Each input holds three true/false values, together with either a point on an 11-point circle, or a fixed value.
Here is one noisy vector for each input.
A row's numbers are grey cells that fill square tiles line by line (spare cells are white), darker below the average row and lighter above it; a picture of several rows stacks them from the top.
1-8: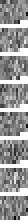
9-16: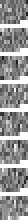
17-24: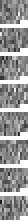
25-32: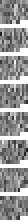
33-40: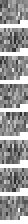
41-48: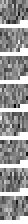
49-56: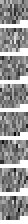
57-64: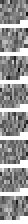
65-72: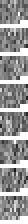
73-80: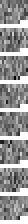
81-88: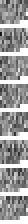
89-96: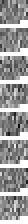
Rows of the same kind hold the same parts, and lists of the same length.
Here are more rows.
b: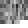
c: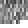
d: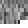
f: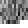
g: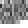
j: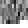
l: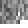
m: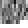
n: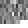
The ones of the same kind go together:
b, c, d, l, n
f, g, j, m

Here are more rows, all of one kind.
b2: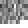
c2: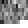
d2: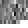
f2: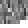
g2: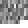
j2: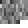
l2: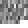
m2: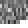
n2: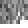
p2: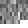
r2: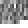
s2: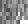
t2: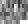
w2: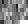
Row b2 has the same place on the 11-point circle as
g2, l2, r2 and t2.
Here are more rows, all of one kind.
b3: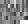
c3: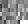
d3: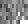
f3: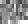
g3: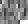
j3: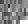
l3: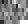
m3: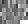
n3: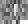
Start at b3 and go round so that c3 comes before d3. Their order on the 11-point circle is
b3, n3, f3, l3, j3, m3, c3, g3, d3.
